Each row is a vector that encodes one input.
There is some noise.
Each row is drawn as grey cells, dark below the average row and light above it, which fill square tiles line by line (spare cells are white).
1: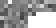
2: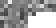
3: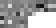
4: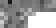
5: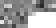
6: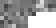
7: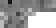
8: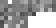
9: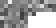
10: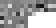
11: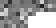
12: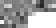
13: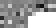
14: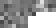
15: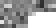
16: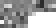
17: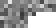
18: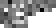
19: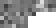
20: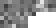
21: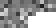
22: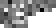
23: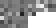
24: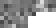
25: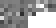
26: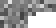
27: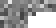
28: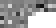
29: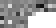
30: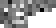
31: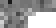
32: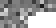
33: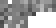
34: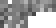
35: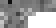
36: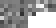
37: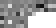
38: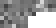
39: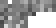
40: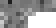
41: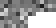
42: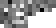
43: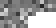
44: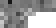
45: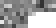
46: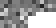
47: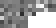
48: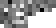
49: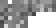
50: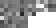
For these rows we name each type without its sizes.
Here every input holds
either a fixed value, or three true/false values.
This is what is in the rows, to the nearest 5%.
About 10% of them hold a fixed value. The rest hold three true/false values.
